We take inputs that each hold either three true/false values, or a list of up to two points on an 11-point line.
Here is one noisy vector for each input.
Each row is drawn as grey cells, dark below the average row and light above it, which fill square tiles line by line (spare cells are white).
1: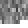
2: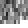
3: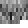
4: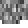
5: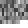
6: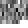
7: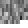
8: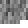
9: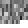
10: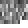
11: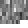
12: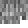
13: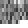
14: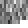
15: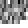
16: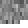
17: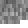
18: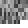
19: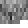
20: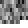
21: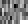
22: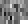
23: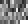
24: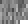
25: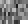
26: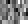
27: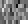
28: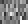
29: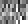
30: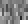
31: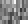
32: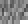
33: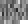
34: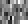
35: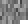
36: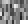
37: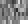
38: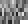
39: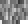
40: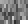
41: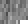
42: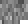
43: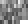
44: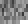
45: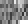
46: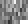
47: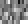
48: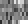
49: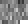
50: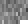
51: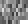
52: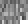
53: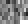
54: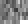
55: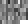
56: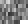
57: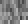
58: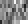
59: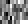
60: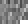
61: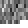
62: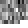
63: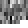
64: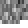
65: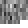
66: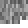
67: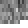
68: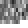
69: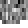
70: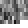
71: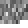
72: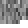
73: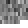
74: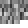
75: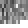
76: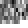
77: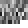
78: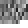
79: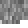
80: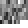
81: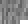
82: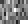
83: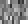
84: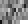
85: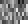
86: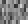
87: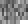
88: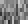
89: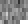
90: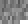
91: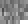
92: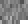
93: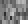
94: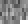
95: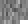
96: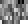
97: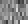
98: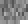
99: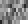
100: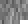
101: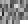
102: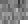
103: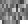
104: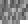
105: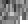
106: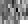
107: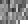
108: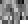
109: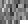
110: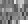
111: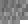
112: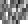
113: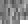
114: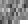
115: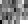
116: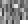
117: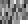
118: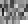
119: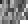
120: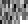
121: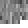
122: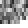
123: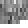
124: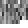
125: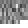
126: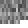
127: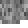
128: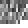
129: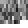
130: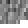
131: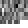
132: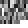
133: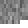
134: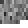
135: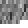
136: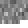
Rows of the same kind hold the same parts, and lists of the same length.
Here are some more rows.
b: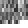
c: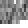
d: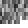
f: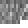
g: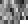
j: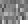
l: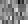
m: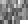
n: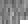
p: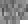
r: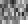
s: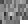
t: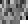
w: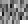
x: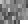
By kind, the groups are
b, c, d, m, x
f, g, l, n, t, w
j, p, r
s

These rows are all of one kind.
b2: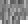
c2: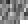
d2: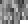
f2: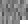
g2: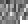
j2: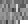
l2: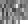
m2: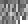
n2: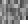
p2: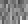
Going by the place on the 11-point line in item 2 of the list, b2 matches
d2, l2, m2 and p2.
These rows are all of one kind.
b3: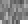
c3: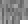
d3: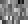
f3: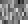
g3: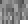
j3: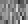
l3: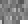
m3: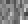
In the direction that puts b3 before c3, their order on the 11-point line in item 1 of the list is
j3, m3, b3, f3, c3, g3, l3, d3.
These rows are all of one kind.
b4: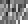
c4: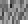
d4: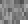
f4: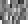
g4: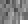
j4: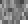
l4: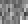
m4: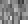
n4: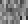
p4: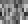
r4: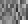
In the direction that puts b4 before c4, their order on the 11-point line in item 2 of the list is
d4, r4, g4, n4, j4, b4, l4, p4, f4, c4, m4.
